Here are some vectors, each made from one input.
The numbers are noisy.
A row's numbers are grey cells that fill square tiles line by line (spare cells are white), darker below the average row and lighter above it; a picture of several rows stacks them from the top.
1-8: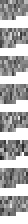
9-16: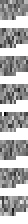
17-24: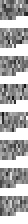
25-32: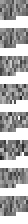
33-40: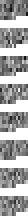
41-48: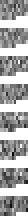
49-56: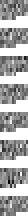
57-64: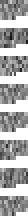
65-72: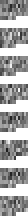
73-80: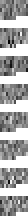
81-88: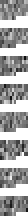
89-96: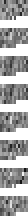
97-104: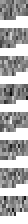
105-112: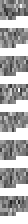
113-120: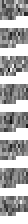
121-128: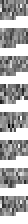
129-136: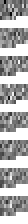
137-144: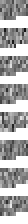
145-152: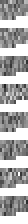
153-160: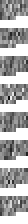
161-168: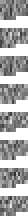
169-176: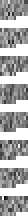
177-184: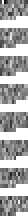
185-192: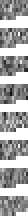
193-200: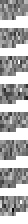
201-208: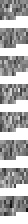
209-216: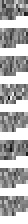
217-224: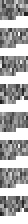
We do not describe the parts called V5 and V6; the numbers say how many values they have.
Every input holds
either four true/false values, or a value of V5 and a value of V6, or a list of up to two points on a 4-point line.
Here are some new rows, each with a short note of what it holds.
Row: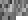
a list of two items
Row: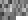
a list of two items
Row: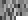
a value of V5 and a value of V6
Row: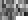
four true/false values
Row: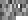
a list of one item
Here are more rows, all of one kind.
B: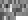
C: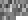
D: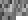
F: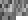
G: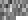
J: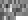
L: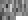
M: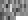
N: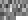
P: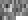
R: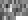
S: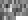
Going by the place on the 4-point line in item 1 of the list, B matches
J, P, R and S.
